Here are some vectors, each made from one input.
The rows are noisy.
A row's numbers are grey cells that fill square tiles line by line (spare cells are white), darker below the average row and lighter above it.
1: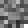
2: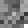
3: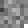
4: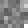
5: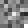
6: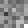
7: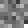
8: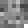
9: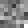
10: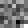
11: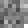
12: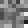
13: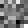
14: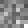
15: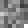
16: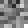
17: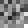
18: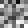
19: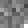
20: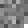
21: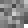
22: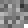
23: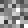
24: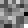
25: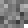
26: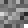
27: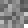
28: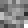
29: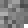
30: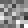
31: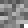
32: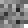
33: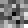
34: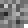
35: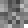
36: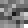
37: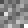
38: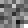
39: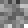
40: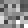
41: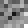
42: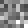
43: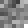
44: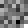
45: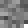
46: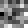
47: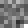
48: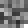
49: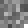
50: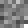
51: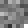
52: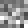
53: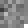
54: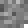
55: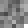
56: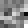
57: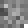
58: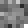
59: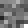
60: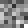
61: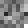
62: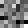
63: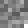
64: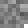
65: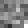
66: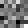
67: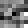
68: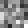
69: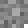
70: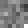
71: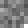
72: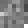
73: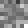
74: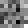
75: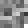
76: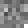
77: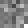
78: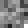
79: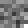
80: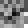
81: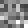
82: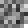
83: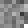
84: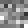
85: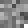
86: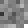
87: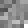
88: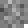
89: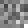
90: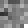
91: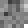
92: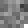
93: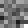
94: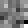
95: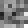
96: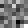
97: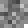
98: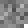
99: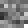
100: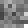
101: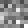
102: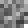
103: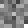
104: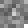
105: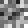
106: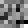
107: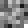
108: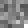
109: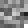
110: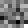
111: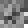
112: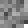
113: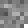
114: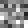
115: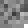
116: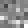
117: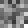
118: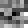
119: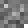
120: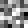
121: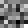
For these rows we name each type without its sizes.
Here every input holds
a point on a line and four true/false values.
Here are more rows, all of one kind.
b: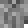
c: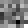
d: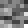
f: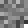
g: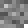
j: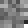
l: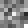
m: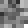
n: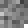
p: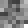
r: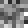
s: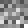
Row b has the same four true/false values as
d, g, n and s.
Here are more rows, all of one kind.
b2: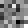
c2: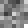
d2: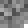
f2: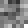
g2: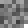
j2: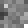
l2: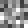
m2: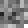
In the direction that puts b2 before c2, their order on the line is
d2, g2, l2, b2, m2, j2, f2, c2.
